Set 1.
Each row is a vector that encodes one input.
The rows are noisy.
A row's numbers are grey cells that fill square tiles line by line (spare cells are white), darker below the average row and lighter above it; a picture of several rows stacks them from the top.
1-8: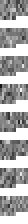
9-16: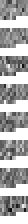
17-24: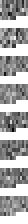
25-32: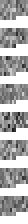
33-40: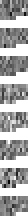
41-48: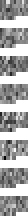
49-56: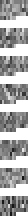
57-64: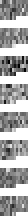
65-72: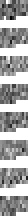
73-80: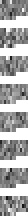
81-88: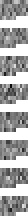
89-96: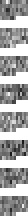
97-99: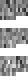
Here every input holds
a point on an 8-point line, together with either a point on a 5-point circle and a true/false value, or a fixed value.
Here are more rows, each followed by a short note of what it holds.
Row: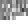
a point on an 8-point line
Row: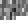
a point on a 5-point circle, a point on an 8-point line and a true/false value
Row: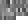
a point on an 8-point line
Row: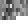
a point on a 5-point circle, a point on an 8-point line and a true/false value
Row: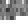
a point on a 5-point circle, a point on an 8-point line and a true/false value
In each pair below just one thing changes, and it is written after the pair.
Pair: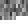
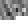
the place on the 5-point circle
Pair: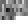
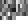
the place on the 5-point circle
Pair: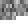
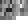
the true/false value
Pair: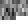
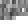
the true/false value
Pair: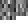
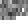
the true/false value
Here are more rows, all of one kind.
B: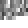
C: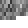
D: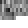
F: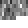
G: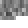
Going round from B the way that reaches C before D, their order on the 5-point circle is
B, C, G, D, F.
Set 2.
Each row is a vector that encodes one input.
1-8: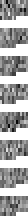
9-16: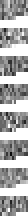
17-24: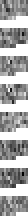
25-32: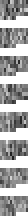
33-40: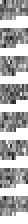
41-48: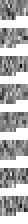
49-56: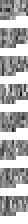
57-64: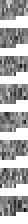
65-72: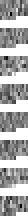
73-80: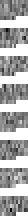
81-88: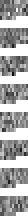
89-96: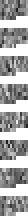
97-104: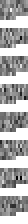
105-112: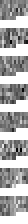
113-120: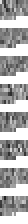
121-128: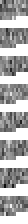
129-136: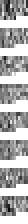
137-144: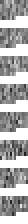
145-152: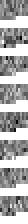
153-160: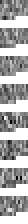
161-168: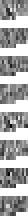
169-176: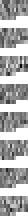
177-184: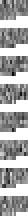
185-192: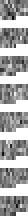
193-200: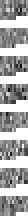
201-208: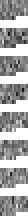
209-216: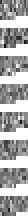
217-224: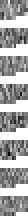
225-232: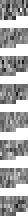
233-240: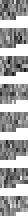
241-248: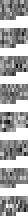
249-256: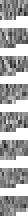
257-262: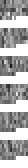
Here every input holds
a point on a 5-point circle and a true/false value, together with either a point on an 11-point circle, or a fixed value.
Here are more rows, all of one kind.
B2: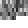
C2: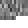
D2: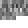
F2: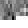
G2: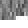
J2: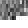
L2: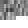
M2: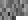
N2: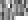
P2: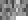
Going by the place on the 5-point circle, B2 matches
J2 and L2.
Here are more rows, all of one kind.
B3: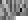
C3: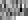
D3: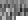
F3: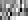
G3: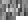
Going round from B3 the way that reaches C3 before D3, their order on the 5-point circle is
B3, G3, F3, C3, D3.
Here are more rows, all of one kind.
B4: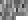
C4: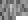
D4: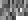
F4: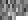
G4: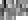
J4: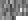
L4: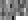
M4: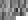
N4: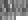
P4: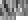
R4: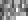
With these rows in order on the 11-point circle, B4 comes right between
F4 and P4.
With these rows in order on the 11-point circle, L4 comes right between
M4 and R4.
